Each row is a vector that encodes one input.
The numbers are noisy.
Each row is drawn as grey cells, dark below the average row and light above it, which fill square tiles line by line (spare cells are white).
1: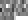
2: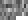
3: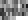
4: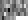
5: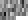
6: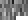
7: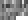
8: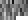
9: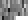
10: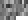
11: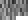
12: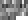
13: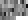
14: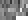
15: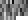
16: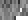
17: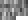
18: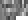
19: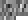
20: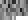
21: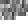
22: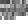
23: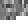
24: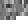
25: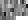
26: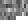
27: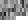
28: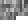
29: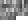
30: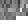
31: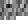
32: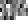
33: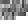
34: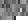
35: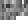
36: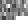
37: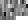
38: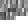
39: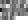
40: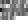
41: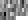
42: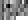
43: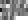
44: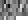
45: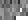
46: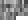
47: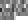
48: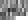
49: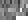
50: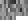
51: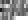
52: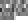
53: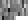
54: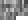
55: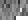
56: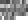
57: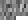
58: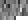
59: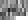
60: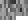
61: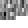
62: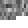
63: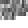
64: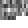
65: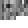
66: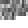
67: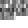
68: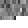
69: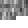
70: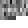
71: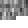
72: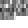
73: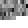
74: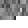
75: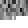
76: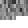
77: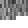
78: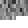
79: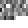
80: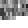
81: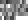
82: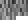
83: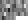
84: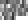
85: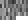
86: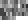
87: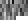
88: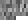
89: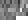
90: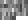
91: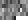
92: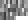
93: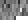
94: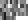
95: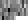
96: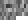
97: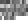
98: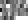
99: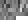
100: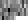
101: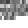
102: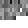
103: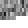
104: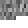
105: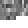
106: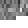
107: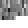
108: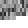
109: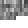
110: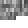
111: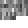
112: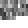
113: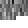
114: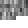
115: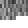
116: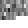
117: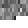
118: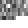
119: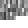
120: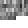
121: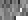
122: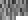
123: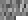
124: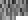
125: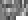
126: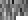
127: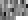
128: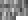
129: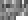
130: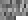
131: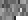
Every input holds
either a point on a 10-point line, or a point on a 12-point line.
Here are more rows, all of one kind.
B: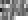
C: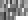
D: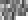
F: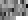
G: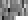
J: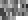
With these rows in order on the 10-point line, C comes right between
F and G.
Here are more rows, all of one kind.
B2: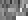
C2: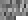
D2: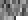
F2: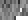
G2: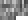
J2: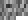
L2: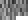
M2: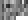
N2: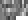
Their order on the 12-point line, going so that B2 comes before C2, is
D2, F2, B2, C2, J2, N2, M2, G2, L2.
